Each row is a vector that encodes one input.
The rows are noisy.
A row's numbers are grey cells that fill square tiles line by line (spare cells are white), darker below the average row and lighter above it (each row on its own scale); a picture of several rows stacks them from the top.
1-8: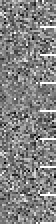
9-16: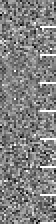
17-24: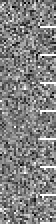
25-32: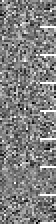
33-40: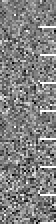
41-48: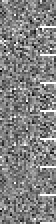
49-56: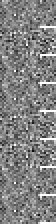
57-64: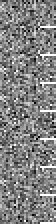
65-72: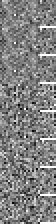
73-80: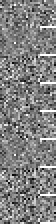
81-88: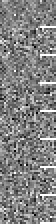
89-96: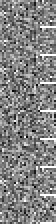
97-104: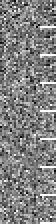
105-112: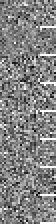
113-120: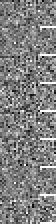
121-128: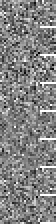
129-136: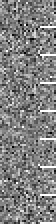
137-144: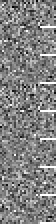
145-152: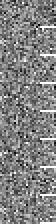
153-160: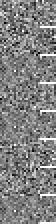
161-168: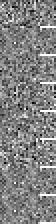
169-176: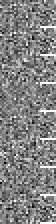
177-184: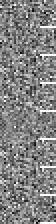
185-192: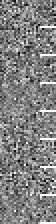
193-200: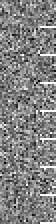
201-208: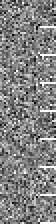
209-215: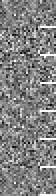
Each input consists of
a node of a 16-node tree.
